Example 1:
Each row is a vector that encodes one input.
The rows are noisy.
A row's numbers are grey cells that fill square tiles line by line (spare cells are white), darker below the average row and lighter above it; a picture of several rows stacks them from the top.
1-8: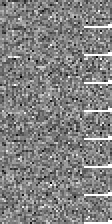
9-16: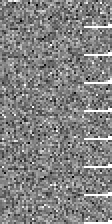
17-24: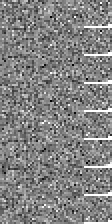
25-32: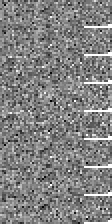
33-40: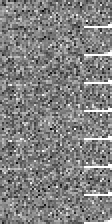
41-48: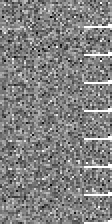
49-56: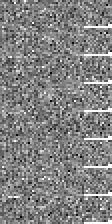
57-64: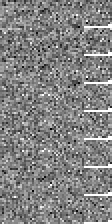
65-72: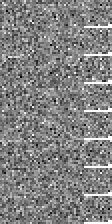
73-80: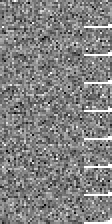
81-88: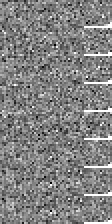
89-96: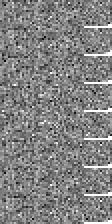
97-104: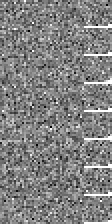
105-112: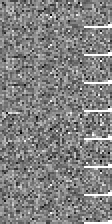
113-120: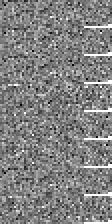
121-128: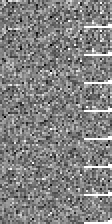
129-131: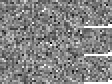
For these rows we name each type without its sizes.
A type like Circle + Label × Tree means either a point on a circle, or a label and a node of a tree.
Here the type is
(Circle + Unit) × Line + Tree.
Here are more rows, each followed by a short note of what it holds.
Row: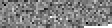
a node of a tree
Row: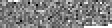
a point on a line
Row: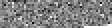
a node of a tree
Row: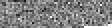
a node of a tree
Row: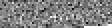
a node of a tree
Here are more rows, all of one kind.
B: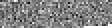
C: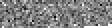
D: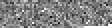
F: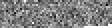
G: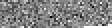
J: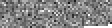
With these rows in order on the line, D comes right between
F and J.
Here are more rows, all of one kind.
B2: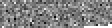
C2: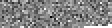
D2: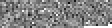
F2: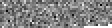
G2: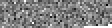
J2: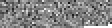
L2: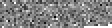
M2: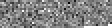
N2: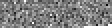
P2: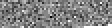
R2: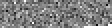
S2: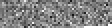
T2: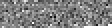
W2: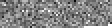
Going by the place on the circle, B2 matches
D2, G2, N2 and R2.
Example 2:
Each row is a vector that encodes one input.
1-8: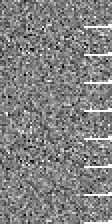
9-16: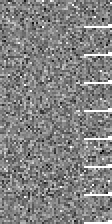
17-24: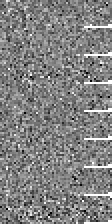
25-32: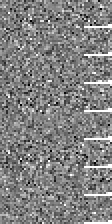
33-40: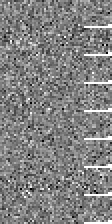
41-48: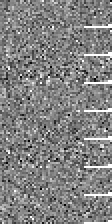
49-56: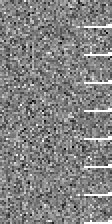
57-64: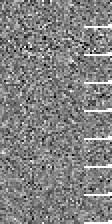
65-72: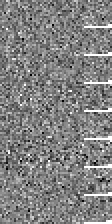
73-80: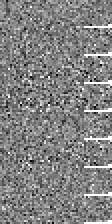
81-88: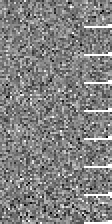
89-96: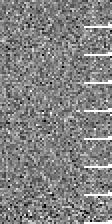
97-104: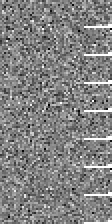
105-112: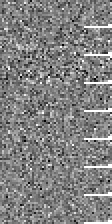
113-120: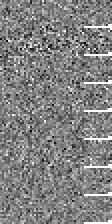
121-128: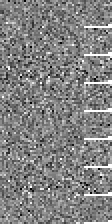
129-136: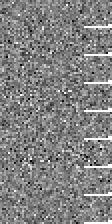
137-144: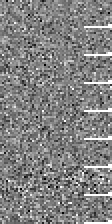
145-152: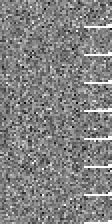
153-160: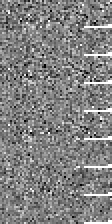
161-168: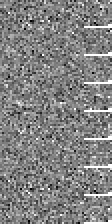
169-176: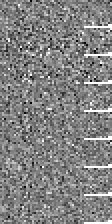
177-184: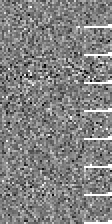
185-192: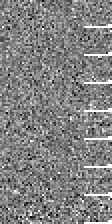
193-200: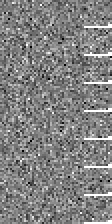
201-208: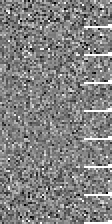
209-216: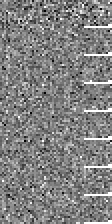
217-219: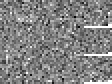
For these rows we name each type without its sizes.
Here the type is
List(Line × Line) × Tree.
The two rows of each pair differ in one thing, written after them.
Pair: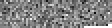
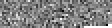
the node of the tree
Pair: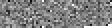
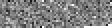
the place on one of the two lines in item 2 of the list
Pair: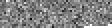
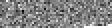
the node of the tree
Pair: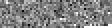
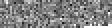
the place on one of the two lines in item 1 of the list
